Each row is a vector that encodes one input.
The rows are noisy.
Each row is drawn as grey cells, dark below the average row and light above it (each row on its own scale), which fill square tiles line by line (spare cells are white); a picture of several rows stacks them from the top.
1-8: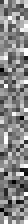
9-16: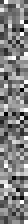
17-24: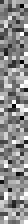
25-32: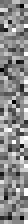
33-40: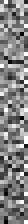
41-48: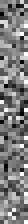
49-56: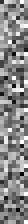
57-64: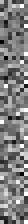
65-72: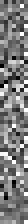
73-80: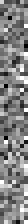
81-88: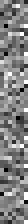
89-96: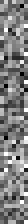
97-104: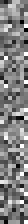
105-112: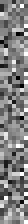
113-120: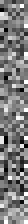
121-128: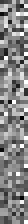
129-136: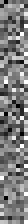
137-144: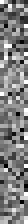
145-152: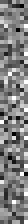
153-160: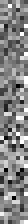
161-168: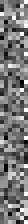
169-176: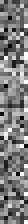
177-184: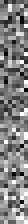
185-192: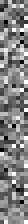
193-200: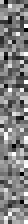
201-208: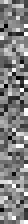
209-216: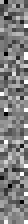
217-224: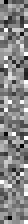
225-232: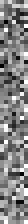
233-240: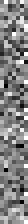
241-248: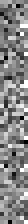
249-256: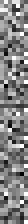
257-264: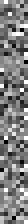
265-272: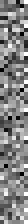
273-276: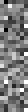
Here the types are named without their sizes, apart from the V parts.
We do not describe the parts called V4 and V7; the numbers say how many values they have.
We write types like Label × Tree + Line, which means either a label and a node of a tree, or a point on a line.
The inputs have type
Bool × V7 + (Circle + Unit) × V4.
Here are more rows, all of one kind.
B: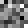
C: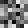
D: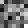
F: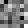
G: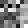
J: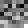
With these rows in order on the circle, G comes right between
B and C.
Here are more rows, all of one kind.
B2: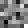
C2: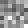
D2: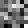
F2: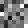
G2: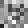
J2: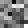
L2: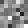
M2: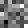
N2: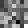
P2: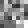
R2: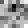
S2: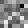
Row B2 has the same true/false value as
F2, P2 and R2.
